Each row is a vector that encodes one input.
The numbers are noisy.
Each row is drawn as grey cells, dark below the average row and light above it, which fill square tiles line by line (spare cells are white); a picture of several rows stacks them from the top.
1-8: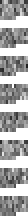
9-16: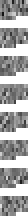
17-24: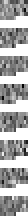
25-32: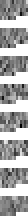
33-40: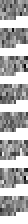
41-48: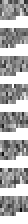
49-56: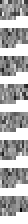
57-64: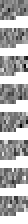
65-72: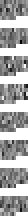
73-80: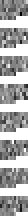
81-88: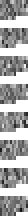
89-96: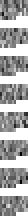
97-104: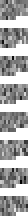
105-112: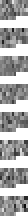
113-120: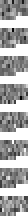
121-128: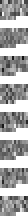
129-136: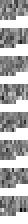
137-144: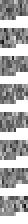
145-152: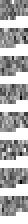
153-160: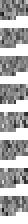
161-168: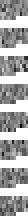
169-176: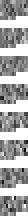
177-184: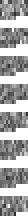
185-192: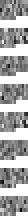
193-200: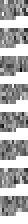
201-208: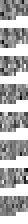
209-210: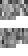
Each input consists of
a point on an 8-point line and a true/false value, together with a list of up to three points on a 4-point line.
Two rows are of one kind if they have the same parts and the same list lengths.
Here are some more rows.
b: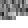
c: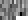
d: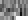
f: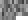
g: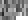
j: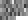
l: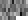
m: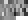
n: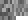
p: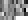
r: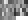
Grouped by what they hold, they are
b, f, g
c, l
d, j, n
m, p, r

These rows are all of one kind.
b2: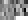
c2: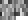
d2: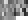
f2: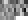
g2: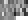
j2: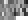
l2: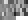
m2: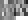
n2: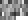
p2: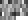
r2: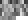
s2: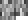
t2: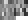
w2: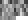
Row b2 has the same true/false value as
f2, r2 and w2.
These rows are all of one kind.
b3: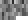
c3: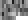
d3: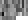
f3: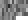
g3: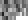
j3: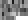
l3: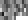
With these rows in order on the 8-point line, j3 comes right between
b3 and c3.
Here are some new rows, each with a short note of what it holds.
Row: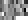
a point on an 8-point line and a true/false value, together with the empty list
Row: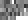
a point on an 8-point line and a true/false value, together with a list of three items
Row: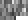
a point on an 8-point line and a true/false value, together with a list of three items
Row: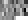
a point on an 8-point line and a true/false value, together with the empty list
